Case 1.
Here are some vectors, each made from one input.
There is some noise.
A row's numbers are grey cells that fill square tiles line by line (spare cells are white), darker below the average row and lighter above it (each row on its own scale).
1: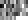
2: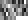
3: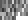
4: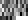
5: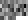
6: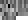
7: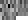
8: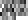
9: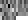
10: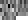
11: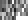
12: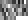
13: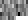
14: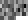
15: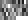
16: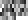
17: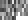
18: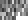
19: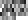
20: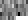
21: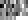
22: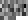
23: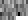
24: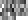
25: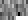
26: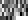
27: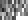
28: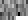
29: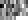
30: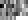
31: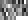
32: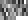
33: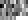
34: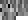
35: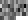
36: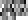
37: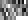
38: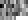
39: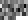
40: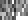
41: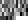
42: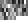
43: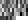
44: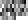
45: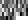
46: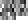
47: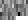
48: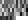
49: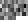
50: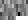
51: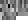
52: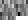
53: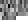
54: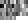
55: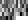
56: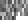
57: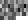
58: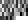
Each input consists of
one of 8 labels.
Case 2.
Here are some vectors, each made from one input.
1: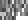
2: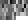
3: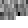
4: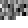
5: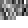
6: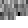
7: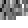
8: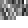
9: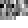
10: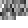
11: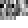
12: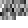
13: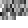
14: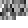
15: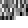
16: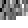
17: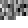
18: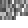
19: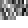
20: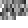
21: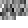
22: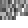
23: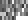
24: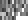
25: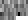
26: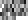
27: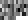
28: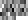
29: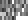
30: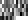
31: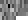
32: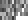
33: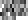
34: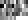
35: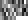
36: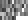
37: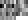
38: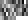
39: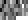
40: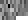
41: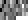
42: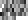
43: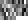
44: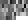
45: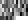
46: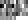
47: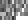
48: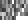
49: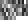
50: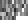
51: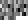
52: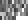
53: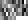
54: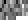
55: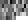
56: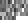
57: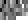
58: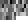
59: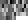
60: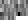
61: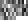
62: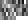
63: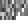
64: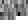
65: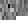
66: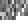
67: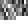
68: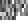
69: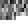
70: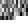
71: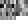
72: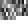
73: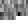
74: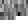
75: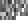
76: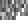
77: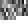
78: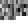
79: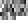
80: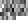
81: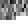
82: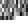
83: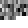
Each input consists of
one of 10 labels.
